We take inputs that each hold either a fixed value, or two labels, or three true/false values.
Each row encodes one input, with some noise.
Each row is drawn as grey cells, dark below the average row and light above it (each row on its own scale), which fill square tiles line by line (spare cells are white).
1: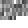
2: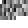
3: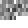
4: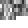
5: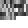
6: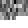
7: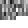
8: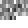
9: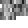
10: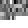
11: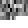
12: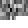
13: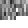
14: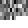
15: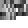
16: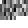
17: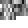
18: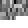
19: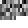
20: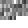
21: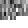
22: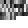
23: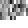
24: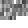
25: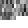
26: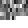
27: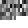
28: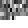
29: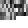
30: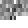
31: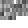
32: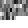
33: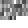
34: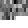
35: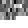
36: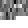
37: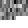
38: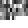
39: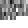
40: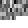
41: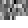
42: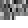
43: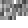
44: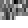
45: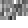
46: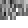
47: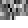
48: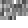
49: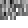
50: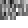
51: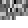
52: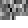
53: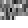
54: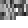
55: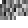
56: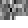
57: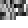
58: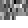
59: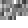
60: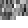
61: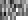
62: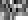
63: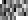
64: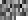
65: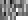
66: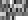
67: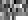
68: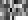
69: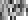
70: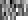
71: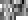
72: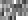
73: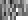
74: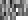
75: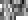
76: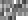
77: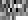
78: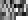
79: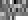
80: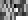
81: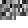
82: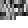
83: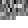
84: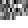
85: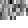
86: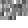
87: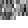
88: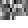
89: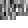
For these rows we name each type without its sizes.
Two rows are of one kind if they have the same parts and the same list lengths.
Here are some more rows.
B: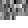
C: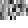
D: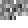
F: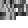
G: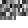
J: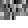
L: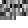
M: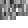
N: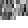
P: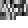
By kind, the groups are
B, J
C, D, F, G, L, M, P
N

